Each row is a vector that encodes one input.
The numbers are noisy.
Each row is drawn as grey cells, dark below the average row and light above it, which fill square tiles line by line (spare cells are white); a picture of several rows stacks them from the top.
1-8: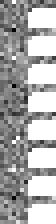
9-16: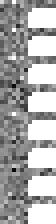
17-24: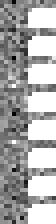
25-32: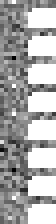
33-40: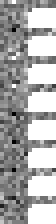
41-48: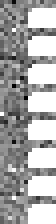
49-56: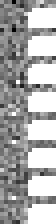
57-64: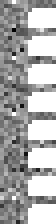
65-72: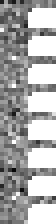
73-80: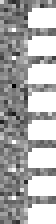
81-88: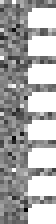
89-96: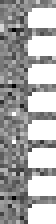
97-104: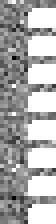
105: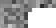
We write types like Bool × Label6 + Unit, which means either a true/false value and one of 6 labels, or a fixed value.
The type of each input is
Label7 × (Label7 × Label7 + Unit).
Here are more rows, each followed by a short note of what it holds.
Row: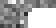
one of 7 labels
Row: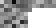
three labels (each one of 7)
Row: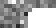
one of 7 labels
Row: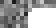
three labels (each one of 7)
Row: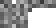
one of 7 labels
